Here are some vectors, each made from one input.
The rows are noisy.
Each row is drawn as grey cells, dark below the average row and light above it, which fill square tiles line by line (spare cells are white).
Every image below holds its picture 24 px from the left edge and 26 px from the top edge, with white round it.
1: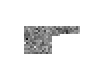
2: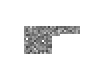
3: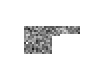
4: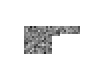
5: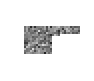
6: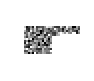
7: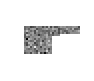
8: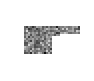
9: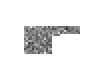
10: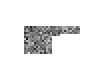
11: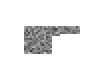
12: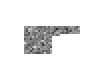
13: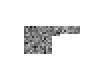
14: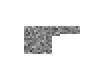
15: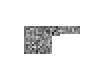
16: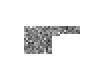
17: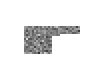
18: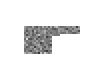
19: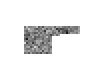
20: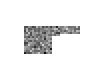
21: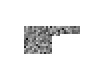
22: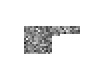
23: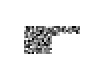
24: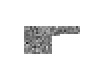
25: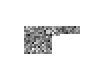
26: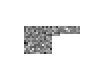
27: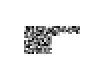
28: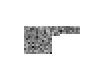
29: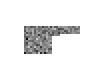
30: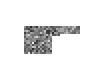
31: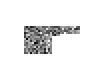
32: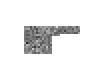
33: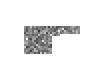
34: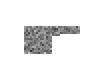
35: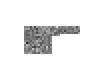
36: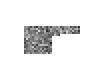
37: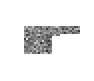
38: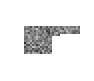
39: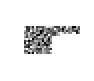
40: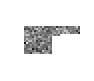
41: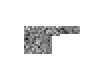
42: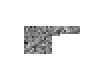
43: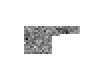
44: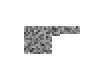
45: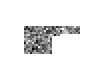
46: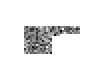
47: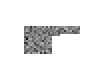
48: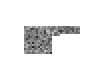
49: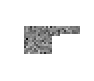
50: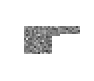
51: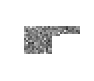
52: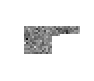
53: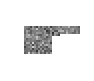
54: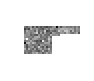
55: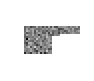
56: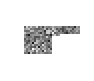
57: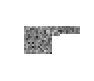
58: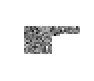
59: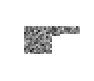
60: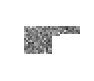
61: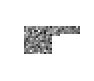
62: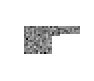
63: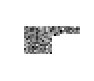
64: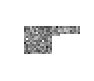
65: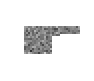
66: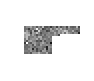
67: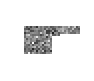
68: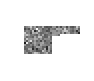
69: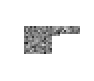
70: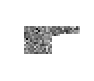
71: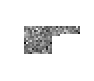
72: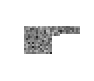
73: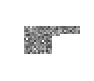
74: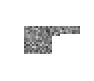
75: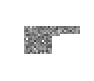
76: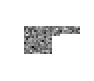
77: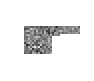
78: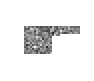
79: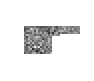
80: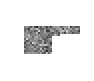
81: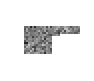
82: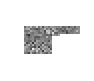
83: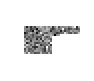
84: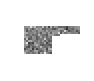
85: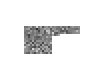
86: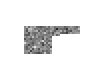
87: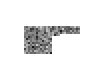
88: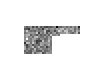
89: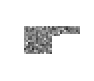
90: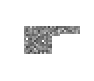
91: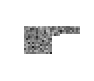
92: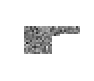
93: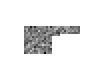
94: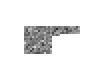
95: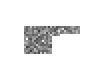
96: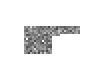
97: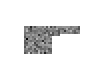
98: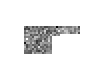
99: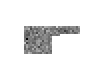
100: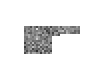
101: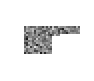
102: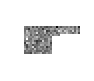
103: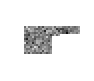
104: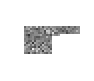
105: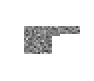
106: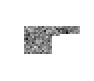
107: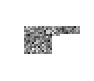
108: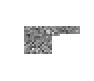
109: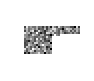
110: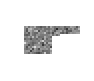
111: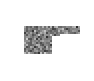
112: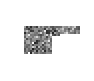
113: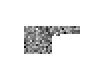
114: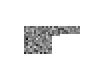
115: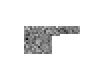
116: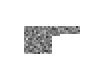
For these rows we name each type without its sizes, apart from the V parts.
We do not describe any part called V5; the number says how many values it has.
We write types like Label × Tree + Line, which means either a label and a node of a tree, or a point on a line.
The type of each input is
List(Bool × V5).
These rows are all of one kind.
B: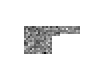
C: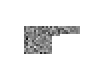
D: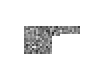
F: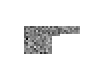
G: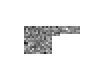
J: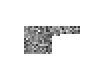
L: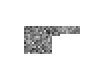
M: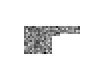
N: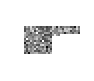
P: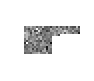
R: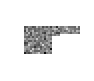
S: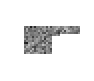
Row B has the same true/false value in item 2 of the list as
D, J, M and P.
